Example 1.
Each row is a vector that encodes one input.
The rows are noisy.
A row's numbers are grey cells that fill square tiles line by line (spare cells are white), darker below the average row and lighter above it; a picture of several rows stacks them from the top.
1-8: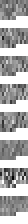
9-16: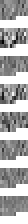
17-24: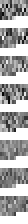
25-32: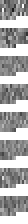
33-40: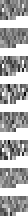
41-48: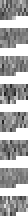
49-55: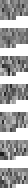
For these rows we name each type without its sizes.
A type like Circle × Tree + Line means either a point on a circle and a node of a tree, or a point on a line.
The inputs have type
List(Line).
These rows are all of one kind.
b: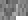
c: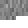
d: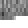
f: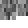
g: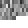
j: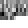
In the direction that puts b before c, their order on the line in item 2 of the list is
g, b, f, d, c, j.
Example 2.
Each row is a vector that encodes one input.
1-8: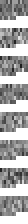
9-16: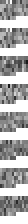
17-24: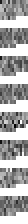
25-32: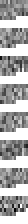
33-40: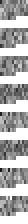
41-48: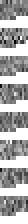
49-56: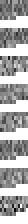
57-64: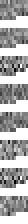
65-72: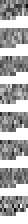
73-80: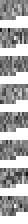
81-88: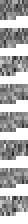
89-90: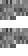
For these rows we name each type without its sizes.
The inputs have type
List(Line).
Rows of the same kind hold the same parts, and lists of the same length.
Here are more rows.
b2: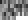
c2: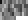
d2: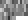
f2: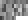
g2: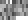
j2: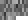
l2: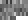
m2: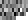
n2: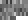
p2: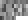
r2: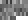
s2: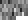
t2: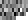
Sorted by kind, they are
b2, c2, d2, g2, s2
f2, j2, l2, n2, p2, r2
m2, t2

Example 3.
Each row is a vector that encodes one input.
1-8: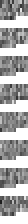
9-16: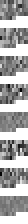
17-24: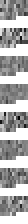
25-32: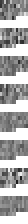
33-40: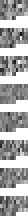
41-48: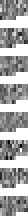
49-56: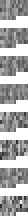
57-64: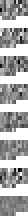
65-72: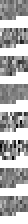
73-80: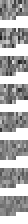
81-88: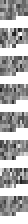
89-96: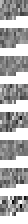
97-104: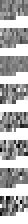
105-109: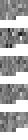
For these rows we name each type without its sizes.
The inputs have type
List(Line).
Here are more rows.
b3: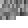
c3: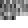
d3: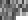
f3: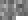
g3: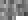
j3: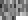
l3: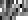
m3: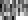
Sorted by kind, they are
b3, c3, j3, m3
d3
f3, g3, l3

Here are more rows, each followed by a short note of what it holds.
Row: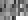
the empty list
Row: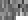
the empty list
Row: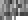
a list of two items
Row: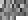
the empty list
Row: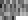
a list of two items
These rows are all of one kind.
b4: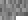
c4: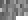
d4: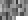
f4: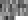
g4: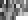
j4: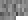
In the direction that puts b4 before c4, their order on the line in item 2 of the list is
f4, g4, d4, j4, b4, c4.
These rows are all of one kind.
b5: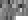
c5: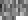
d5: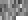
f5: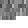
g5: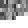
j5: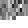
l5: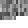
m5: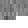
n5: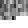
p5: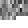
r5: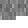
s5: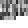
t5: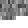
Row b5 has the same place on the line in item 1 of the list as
g5 and j5.
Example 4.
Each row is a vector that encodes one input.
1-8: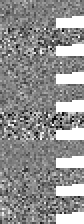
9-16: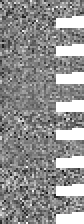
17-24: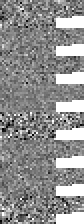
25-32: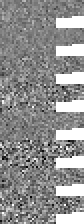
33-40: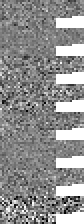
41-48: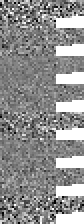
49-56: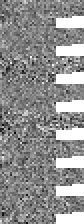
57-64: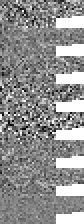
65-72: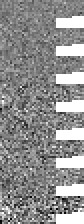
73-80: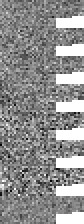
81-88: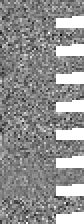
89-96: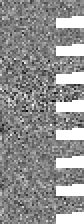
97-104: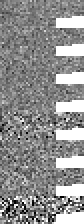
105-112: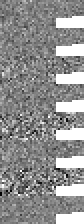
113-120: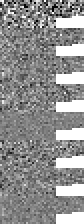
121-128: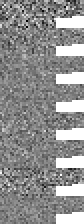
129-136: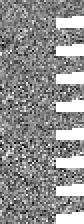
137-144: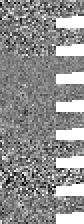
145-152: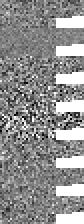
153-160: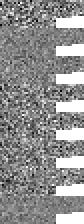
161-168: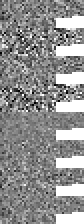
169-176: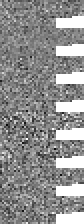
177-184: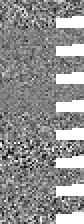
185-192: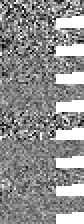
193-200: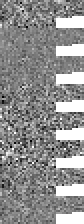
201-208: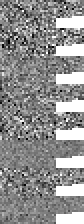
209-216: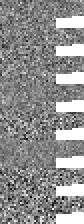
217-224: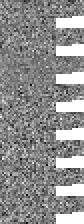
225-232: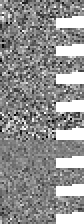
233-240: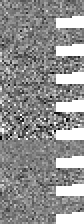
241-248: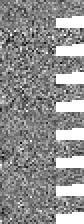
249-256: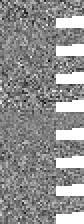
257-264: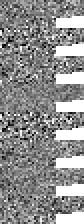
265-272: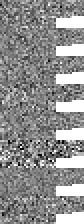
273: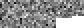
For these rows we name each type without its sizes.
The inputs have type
List(Line).
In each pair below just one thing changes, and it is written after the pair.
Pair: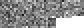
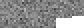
the place on the line in item 2 of the list
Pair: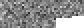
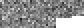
the place on the line in item 2 of the list
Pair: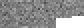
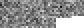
the place on the line in item 1 of the list
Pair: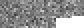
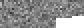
the place on the line in item 2 of the list
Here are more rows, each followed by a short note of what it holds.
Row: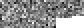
a list of two items
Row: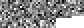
the empty list
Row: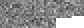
a list of two items
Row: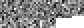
the empty list
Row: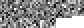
the empty list
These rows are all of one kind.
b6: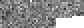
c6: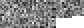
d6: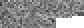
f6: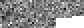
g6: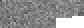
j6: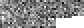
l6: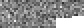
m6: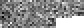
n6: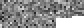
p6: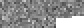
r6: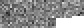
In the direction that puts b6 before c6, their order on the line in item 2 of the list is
m6, l6, d6, b6, g6, r6, c6, j6, f6, p6, n6.
